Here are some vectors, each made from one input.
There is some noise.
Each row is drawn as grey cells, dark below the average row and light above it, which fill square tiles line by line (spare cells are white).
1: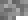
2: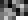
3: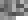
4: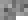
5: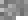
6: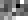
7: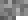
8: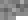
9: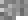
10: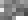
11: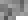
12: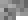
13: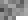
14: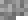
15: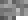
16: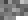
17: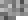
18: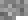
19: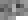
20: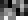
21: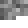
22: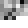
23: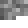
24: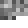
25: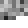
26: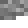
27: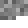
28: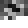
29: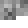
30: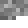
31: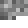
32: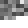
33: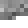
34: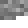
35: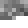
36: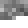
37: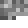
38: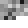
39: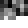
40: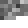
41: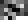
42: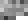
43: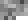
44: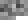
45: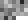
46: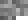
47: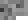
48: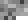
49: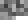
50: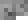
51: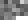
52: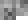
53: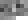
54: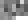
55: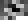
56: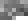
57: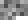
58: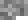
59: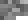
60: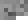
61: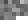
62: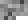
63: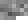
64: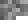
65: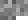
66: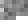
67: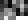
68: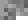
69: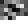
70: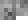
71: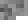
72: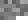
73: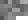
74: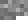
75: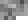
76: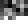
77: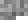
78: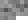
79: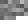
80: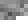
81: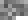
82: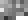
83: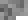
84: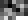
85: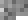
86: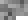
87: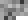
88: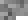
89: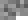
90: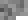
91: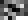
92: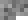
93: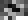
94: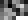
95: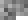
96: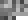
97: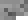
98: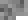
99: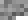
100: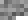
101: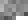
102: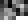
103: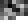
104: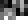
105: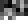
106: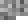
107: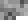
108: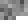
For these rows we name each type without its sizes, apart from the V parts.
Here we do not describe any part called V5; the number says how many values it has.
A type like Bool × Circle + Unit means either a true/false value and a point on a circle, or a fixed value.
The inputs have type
(Bool × Bool × Bool + Unit) × V5 + Line.
